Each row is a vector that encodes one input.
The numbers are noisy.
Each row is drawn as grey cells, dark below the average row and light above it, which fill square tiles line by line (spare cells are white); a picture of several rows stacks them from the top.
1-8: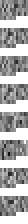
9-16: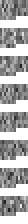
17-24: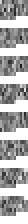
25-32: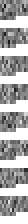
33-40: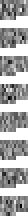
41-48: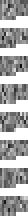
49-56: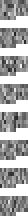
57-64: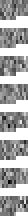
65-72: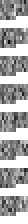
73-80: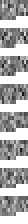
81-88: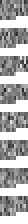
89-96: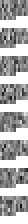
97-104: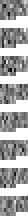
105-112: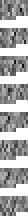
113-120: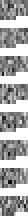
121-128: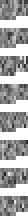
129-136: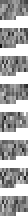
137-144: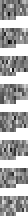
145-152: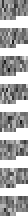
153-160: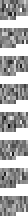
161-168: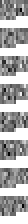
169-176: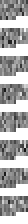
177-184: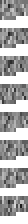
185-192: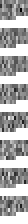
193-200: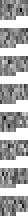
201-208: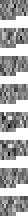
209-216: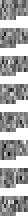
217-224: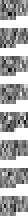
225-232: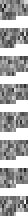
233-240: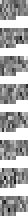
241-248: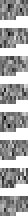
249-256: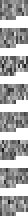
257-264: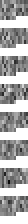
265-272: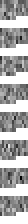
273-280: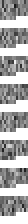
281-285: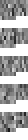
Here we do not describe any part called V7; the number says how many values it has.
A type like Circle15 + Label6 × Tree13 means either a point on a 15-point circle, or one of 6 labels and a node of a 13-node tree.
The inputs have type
Label4 × V7 + Line11.
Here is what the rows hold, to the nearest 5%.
About 45% of them hold one of 4 labels and a value of V7. The rest hold a point on an 11-point line.
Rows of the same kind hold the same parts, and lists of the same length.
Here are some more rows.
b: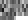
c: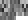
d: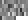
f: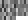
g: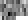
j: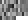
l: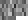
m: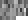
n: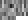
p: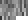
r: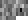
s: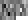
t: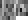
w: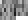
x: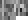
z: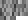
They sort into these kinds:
b, c, f, g, l, s, w, z
d, j, m, n, p, r, t, x

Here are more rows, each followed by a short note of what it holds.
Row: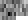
a point on an 11-point line
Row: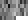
one of 4 labels and a value of V7
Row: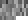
one of 4 labels and a value of V7
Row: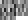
a point on an 11-point line
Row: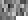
one of 4 labels and a value of V7
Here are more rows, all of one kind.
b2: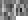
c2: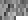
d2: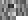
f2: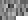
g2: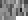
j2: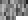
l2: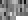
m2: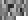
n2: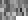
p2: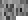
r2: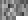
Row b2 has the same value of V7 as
c2, f2, j2 and r2.
